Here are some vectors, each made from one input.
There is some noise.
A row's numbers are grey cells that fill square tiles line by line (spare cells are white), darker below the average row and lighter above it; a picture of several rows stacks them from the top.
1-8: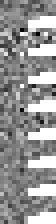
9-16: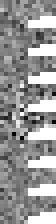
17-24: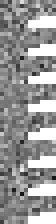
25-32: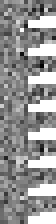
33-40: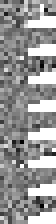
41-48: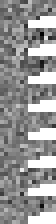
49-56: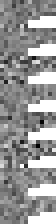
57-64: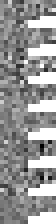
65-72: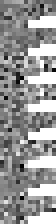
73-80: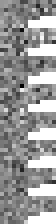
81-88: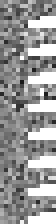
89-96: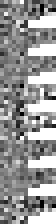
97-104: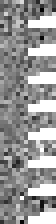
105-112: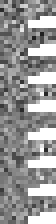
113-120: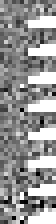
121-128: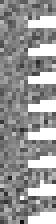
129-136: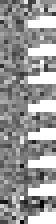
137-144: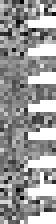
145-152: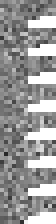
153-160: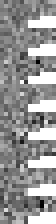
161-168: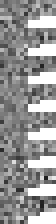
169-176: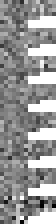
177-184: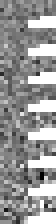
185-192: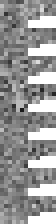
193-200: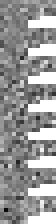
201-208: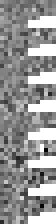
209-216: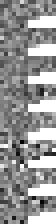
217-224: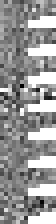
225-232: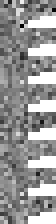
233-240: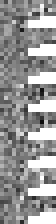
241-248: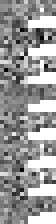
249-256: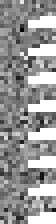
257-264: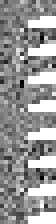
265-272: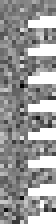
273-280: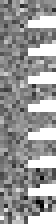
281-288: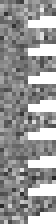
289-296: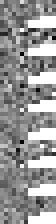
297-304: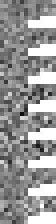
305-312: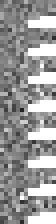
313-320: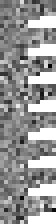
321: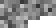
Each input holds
either one of 9 labels, or three true/false values.
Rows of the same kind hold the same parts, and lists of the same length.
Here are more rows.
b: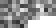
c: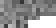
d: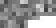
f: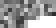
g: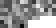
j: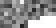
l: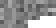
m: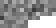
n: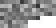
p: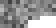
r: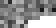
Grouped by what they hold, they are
b, d, g, j, m, n, p, r
c, f, l

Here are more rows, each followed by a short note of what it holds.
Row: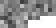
three true/false values
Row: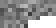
three true/false values
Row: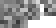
three true/false values
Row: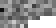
three true/false values
